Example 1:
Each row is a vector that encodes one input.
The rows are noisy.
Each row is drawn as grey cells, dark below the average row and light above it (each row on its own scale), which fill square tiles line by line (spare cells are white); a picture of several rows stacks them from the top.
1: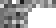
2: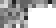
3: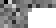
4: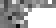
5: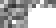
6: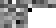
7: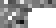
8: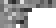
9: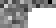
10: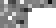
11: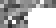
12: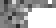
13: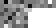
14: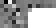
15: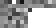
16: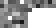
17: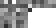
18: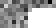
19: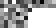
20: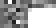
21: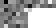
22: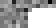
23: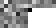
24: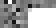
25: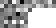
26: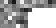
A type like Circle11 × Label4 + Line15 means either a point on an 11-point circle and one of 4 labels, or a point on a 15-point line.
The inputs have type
Line3 × Line3.
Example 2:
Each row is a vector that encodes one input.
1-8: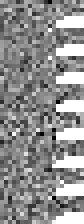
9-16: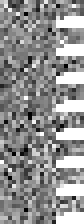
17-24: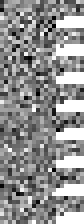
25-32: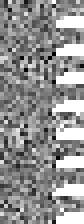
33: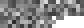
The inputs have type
Bool × Bool × Bool.
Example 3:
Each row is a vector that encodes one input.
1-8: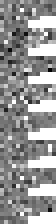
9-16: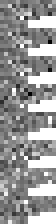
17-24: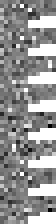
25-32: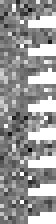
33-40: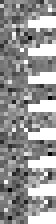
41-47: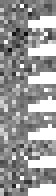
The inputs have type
Label10.
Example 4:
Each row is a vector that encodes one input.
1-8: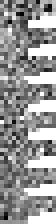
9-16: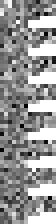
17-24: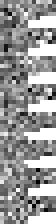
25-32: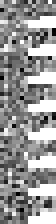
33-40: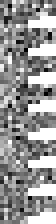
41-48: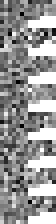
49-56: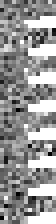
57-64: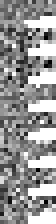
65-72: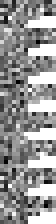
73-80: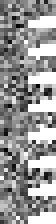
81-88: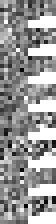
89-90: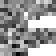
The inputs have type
Label10.
